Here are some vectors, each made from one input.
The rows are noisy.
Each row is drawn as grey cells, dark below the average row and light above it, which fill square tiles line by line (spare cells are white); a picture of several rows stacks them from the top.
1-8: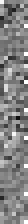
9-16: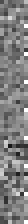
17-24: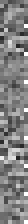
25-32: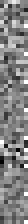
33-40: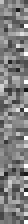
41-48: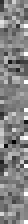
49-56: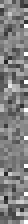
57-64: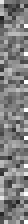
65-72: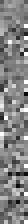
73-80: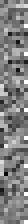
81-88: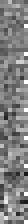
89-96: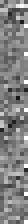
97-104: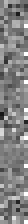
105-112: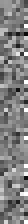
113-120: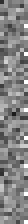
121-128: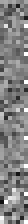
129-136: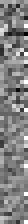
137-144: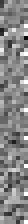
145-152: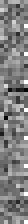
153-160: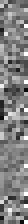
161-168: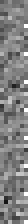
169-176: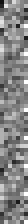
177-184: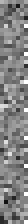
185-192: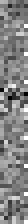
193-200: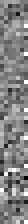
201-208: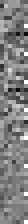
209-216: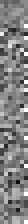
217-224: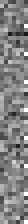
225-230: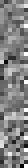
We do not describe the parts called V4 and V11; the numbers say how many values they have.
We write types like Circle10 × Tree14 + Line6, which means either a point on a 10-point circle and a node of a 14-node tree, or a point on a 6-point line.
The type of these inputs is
(Bool × Bool × Bool + V11) × V4 + Line6.
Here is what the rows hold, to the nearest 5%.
About 25% of them hold a point on a 6-point line. The rest hold a value of V4, together with either three true/false values, or a value of V11.
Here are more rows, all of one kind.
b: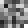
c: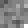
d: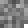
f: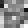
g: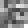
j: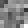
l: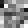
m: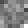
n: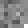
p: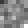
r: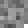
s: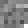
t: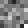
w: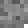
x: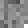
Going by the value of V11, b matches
d, g, l and s.
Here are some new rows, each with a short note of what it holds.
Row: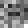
a point on a 6-point line
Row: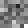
a point on a 6-point line
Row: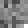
a value of V4 and a value of V11
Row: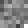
three true/false values and a value of V4
